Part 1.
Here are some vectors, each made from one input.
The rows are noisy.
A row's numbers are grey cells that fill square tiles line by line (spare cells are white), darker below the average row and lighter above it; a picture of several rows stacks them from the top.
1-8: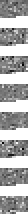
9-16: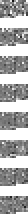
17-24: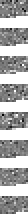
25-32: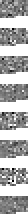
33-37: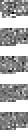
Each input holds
a point on a 5-point line and a true/false value.
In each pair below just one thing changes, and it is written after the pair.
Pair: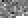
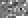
the place on the 5-point line
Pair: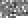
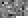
the true/false value
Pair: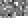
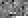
the place on the 5-point line
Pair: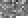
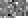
the true/false value
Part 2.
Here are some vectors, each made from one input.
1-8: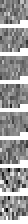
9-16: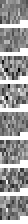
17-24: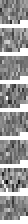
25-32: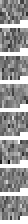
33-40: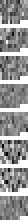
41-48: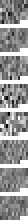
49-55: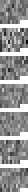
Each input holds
a list of up to two points on a 5-point line.
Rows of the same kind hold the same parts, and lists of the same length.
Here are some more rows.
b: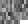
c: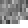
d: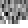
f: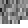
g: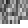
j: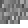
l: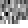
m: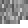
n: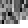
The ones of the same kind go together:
b, f, g, n
c, j, m
d, l

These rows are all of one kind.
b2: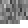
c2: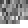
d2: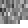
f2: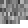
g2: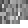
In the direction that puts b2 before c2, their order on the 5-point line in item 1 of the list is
b2, f2, d2, c2, g2.
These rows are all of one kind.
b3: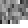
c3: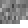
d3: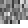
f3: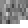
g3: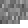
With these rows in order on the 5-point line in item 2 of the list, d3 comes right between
b3 and f3.
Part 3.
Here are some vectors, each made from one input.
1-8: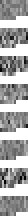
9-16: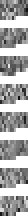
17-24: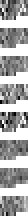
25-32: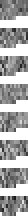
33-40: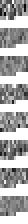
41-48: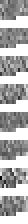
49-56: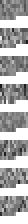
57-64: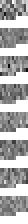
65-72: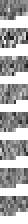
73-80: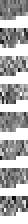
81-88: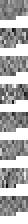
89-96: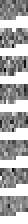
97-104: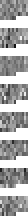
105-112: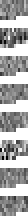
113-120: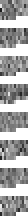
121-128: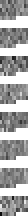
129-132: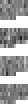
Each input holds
a list of up to two points on a 5-point line.
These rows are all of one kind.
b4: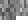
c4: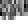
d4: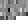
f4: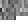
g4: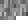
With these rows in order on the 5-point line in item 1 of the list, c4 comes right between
d4 and f4.
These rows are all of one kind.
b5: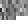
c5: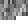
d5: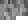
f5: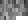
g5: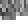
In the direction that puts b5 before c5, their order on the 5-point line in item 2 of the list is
d5, b5, f5, c5, g5.
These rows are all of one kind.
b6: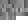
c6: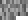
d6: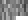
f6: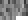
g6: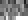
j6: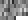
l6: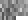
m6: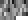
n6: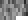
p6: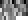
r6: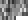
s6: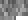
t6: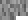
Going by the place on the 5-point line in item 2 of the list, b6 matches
f6, m6, n6 and r6.
